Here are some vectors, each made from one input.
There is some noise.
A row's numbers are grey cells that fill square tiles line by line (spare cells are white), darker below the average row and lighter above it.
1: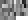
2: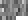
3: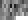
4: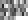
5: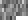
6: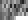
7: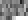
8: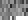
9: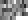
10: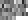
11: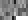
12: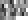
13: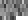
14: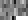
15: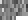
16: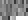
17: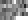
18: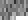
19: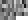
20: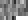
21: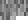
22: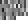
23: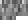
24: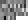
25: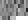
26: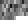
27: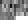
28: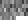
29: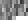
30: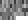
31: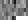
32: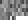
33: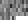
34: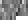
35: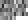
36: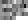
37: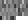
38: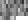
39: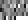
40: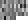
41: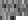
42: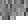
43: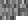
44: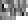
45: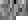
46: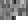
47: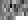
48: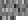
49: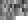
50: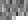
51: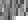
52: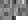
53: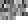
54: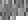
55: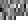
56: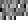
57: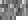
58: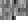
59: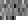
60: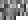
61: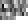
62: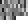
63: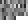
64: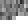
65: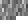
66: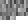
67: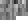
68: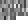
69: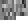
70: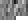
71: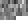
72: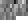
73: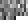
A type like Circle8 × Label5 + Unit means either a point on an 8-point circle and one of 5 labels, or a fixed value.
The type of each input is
Bool × Bool × Bool + Line9.
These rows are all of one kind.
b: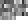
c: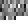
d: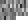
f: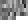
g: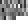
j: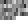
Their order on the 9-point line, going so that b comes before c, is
b, j, f, d, g, c.
